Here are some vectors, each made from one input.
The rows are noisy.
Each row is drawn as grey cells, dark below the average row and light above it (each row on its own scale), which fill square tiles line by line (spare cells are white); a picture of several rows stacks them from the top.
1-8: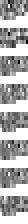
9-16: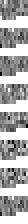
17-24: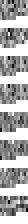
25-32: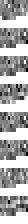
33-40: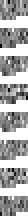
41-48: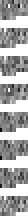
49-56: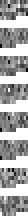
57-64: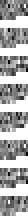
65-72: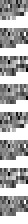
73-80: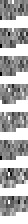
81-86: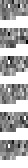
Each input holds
either a point on a 7-point line, or a point on a 10-point line.
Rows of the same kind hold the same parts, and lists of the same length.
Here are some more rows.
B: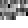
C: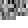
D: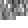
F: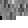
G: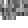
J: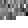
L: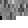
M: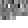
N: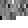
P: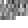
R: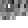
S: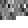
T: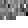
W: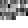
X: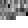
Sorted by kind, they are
B, F, J, L, N, S, T, W, X
C, D, G, M, P, R

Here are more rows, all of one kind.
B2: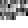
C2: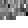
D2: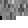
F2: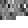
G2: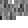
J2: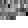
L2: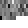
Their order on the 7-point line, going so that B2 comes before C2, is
B2, J2, C2, F2, L2, D2, G2.
